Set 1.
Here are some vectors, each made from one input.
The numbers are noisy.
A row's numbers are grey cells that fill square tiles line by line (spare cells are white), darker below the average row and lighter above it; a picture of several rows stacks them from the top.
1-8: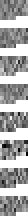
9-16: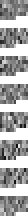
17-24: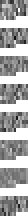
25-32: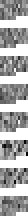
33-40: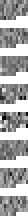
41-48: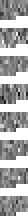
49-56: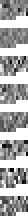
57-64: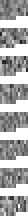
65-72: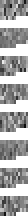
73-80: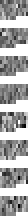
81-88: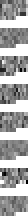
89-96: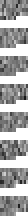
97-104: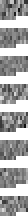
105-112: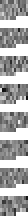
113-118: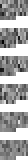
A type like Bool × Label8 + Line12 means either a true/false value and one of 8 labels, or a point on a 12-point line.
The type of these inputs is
(Line5 + Line9) × Tree10.
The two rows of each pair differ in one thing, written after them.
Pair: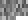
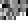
the place on the 9-point line
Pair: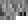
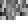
the node of the tree
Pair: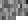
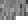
the place on the 9-point line
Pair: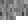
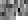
the node of the tree
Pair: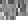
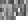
the place on the 9-point line
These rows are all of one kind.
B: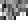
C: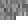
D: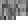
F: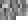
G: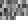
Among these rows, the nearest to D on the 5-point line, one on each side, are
B and G.
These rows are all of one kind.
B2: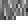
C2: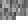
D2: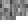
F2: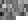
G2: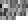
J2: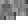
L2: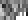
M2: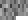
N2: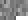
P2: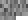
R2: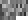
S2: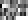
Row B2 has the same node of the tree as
F2 and L2.
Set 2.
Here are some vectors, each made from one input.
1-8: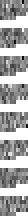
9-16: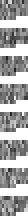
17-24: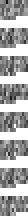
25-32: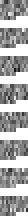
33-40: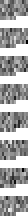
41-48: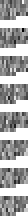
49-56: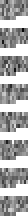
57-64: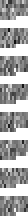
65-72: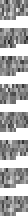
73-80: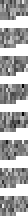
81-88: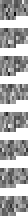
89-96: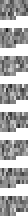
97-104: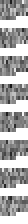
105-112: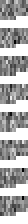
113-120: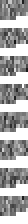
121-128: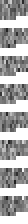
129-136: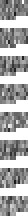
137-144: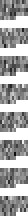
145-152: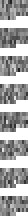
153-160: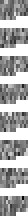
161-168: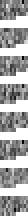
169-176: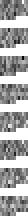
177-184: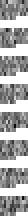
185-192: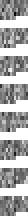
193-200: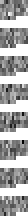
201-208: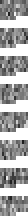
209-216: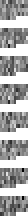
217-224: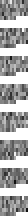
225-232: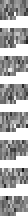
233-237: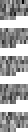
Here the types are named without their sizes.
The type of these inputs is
Bool × (Circle + Line).
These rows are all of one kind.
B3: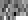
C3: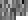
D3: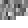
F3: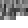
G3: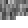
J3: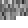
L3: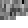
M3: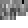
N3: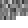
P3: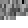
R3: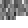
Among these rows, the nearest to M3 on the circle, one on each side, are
C3 and L3.
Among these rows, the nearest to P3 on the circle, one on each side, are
B3 and L3.
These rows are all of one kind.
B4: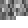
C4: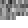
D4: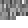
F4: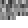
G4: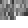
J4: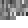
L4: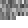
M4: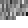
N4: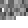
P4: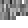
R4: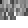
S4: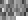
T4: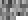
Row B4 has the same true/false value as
G4, N4, R4 and S4.
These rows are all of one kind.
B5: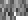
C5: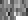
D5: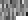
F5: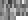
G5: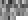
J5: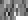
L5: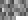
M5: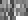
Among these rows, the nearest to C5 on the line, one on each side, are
D5 and J5.
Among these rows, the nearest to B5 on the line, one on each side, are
F5 and J5.
